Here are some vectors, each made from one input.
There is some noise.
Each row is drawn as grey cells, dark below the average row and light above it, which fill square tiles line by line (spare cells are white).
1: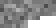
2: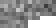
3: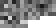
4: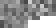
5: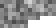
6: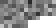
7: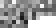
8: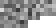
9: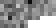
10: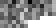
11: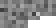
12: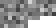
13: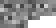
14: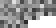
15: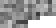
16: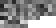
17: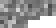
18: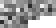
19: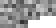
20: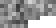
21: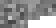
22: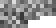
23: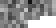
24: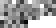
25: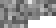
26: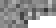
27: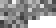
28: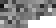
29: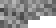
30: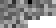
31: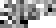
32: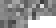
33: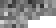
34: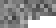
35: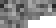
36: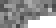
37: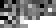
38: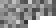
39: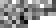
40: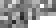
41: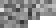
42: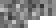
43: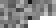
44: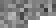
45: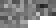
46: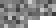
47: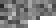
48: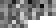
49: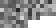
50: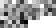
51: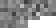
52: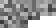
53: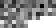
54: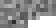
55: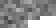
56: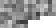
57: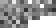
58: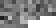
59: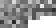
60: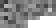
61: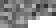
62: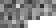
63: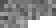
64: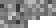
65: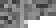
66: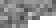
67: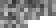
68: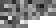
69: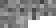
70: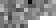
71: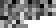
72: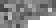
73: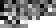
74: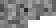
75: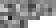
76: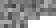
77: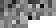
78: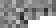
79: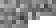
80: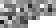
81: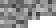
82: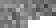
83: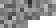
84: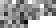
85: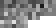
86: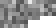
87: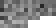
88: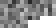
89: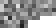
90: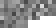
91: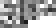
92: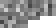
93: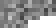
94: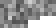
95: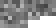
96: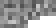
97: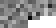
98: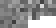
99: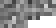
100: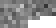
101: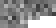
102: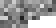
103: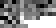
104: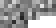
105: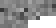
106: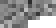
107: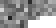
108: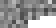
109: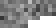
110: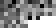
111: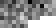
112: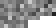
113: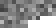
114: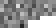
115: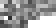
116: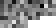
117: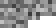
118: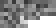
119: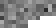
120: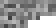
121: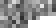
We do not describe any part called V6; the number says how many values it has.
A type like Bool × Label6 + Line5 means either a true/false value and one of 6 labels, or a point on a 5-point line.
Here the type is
(Label4 + Line4 × Line4) × List2(V6).
